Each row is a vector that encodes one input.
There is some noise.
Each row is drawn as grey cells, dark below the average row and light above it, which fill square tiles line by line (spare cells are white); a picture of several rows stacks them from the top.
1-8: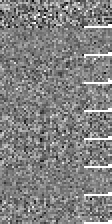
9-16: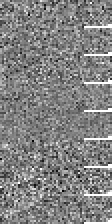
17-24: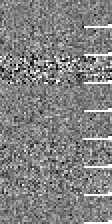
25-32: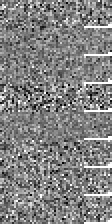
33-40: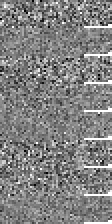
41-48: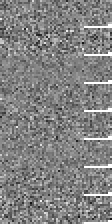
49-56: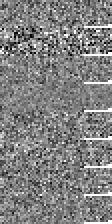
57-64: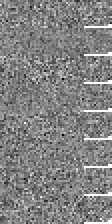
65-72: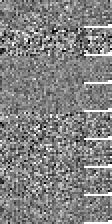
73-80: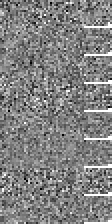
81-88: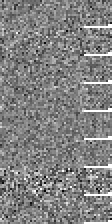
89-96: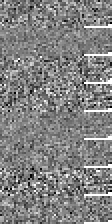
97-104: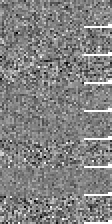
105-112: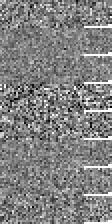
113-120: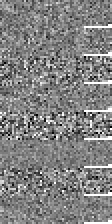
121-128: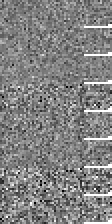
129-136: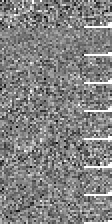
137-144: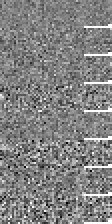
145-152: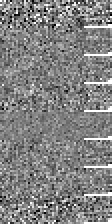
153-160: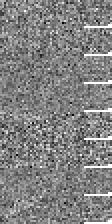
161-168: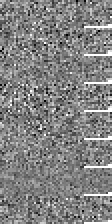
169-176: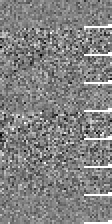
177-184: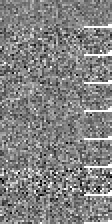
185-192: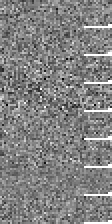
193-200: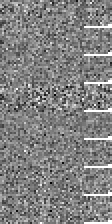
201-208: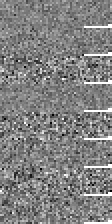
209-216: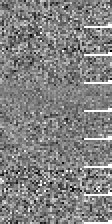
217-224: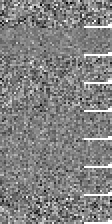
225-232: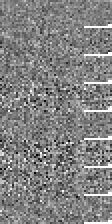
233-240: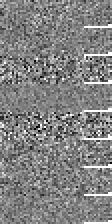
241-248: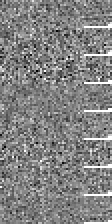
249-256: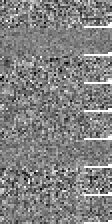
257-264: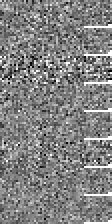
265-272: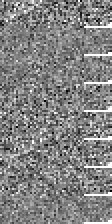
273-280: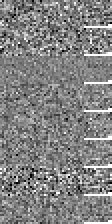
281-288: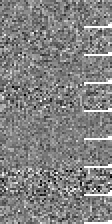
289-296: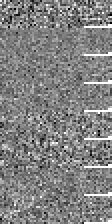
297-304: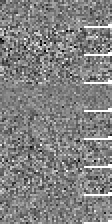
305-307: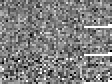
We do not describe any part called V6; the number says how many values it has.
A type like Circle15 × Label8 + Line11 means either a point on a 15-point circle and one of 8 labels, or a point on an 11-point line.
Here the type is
Bool × Bool × Bool × (Circle9 + Line4) + Line9 × V6.
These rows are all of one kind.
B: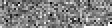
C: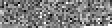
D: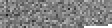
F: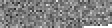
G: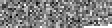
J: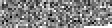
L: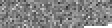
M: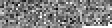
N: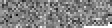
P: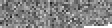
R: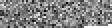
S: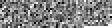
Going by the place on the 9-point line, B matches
N, P and R.
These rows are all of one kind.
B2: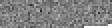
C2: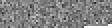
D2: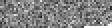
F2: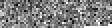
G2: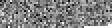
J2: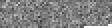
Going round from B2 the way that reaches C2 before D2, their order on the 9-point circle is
B2, C2, D2, G2, F2, J2.
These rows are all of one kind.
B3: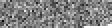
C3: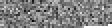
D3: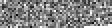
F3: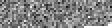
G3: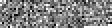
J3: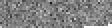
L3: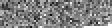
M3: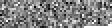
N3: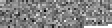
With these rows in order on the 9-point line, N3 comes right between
C3 and M3.
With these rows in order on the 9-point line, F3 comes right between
B3 and J3.
